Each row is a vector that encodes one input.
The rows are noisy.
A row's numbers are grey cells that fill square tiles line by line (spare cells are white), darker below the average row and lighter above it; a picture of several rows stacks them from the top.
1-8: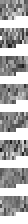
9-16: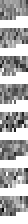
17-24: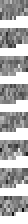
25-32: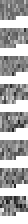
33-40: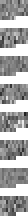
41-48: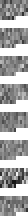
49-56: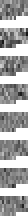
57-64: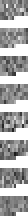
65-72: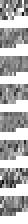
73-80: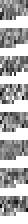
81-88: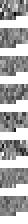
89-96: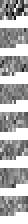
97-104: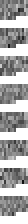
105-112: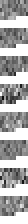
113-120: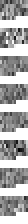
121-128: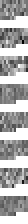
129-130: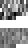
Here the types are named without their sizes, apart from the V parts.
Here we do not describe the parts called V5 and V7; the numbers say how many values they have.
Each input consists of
a point on a line and a value of V5, together with either a node of a tree, or a value of V7.
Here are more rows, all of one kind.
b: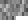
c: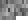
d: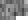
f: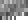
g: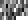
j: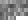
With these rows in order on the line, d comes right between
f and j.
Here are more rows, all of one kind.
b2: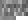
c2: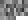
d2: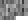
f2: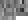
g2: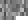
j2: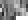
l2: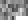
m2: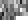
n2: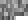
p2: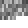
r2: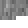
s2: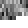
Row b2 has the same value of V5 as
c2, f2 and n2.
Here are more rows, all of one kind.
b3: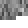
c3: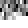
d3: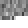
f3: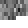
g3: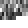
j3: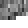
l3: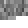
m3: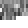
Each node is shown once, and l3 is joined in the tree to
c3.
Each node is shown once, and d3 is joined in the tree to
c3, f3 and g3.
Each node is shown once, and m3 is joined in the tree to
c3.
